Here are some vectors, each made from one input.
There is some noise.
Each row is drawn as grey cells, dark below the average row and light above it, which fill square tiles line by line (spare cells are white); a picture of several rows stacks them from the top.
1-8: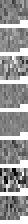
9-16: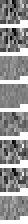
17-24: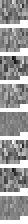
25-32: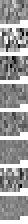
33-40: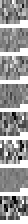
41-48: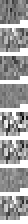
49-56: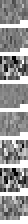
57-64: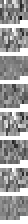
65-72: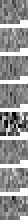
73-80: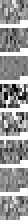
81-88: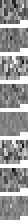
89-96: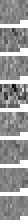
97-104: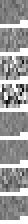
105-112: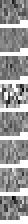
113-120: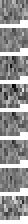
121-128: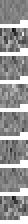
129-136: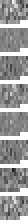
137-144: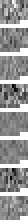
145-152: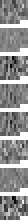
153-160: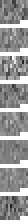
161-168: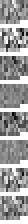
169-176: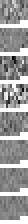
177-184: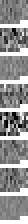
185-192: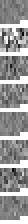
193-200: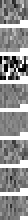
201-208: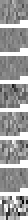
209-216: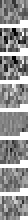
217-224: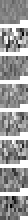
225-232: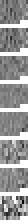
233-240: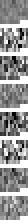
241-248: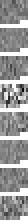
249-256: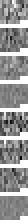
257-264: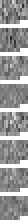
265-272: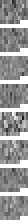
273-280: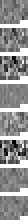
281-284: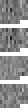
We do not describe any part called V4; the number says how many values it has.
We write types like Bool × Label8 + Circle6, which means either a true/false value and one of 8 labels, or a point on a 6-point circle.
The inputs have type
List2(Bool × (Line6 + V4)).
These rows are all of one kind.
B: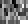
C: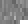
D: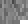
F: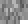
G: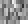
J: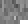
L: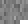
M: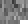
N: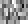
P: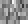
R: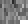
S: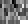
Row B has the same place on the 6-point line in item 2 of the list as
G, J and P.
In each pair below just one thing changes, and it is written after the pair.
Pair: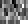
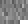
the true/false value in item 2 of the list
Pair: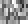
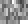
the value of V4 in item 1 of the list
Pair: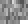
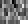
the value of V4 in item 1 of the list
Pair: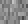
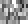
the true/false value in item 1 of the list
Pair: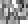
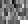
the value of V4 in item 1 of the list
